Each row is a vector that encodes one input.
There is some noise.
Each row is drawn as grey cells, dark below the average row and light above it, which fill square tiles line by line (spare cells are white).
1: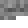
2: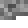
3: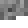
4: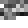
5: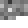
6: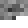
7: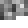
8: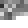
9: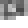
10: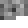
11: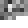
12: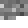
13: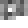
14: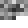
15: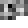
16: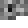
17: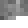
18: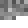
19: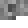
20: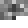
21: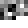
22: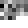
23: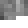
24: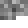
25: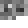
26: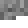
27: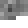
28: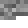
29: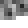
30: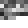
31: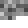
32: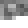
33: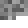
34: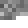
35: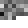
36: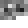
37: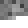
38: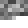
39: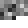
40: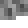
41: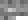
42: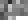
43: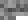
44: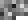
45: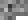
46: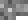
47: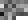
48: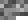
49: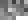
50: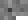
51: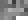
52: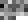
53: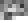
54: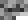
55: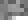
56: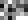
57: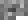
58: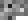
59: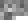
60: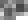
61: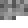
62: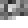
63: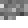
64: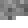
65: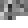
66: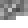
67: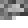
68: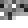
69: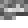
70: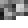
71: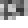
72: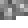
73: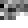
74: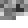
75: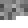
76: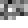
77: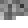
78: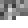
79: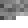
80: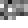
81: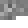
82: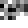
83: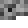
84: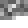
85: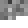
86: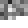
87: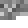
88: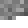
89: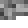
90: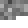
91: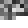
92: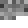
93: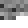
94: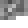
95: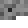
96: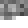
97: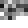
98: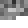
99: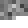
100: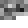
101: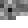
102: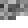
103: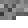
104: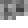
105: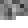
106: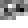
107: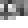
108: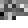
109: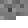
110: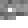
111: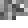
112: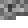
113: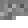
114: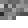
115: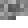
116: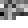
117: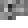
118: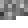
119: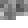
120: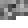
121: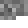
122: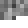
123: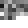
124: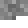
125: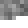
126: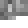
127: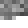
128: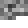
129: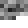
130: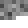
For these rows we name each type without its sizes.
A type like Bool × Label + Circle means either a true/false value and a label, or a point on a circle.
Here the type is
List(Line).
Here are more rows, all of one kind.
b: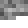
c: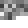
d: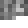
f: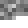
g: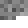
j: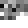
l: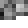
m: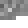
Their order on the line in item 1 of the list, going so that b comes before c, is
b, m, c, j, g, l, d, f.
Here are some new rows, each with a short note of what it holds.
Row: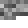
a list of one item
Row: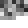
the empty list
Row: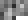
the empty list
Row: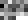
the empty list
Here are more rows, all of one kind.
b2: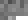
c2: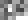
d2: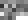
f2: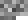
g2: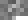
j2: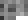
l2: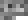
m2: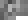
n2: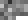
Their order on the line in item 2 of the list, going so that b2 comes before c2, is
b2, j2, l2, c2, f2, m2, d2, n2, g2.
